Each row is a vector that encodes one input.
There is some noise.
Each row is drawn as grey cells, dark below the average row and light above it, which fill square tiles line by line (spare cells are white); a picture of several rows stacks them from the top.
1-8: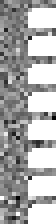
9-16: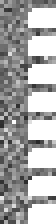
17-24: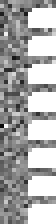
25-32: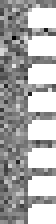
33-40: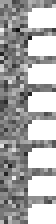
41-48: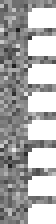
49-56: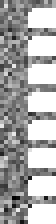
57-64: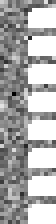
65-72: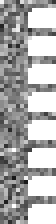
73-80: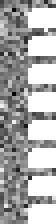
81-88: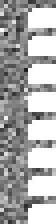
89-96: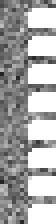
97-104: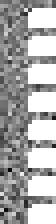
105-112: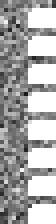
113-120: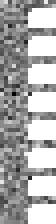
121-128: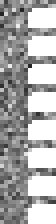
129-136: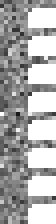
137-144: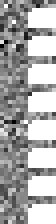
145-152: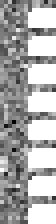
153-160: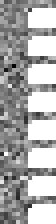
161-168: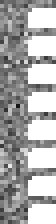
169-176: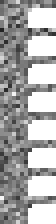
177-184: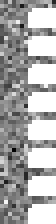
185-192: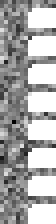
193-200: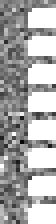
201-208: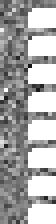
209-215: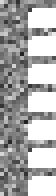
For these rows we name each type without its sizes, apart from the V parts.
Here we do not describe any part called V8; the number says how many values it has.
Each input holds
a node of a tree, together with either a point on a line and a true/false value, or a list of values of V8.
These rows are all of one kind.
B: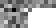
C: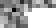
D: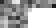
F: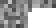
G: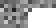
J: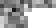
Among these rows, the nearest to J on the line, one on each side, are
F and G.
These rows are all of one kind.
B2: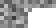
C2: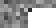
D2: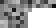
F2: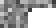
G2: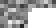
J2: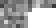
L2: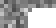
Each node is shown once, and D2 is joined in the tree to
J2.
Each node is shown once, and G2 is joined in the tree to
L2.
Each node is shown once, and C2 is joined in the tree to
B2 and F2.
